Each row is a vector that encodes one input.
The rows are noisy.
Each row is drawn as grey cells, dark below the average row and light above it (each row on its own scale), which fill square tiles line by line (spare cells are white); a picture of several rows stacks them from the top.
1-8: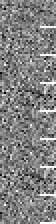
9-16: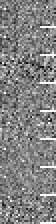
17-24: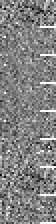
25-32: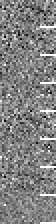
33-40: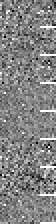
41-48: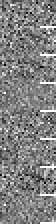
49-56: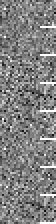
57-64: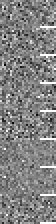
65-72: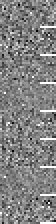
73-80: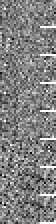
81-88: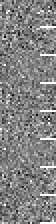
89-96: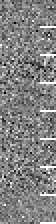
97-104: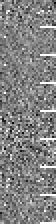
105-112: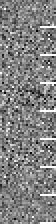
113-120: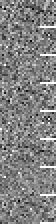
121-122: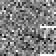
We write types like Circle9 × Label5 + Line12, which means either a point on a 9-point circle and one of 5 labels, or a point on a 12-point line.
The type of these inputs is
Bool × (Circle6 + Unit) + Line5.
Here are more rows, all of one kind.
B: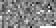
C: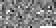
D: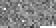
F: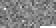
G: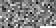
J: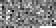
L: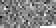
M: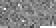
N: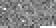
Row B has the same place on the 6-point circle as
D, M and N.
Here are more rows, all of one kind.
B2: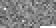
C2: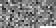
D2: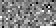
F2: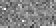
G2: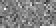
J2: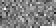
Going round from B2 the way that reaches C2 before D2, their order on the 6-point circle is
B2, G2, C2, J2, D2, F2.
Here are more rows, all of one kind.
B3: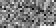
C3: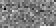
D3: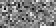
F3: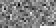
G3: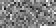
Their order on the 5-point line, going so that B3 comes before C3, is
B3, C3, D3, F3, G3.
